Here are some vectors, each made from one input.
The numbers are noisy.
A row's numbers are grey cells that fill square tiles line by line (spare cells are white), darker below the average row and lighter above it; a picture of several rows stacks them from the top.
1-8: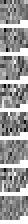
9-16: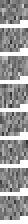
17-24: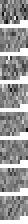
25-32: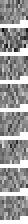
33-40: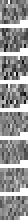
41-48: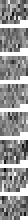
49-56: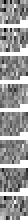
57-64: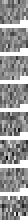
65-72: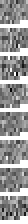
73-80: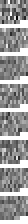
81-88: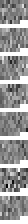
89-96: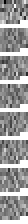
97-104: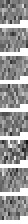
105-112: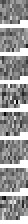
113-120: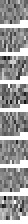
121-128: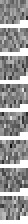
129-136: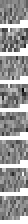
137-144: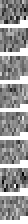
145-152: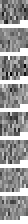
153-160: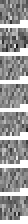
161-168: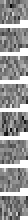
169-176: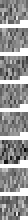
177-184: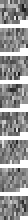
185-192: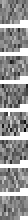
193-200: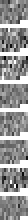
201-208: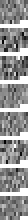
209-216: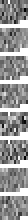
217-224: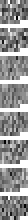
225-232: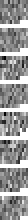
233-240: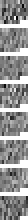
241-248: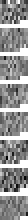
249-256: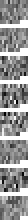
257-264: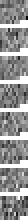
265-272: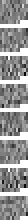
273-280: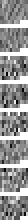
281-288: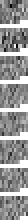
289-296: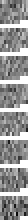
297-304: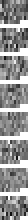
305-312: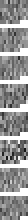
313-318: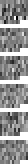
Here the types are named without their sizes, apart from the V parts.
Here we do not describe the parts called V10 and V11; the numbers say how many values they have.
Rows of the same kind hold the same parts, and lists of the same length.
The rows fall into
2 kinds.
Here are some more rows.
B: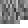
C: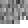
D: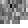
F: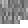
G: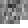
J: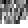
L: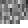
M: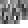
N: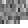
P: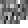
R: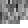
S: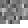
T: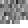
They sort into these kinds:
B, C, D, F, G, M, N, T
J, L, P, R, S

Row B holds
a node of a tree, a true/false value, a value of V10 and a value of V11.
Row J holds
a node of a tree and a value of V11.
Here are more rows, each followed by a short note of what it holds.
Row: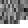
a node of a tree, a true/false value, a value of V10 and a value of V11
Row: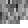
a node of a tree and a value of V11
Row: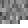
a node of a tree and a value of V11
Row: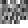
a node of a tree and a value of V11
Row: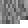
a node of a tree, a true/false value, a value of V10 and a value of V11
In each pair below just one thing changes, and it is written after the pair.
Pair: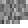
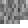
the true/false value
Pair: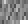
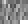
the value of V10
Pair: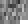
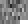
the true/false value
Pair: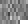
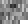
the node of the tree
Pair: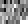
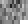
the node of the tree
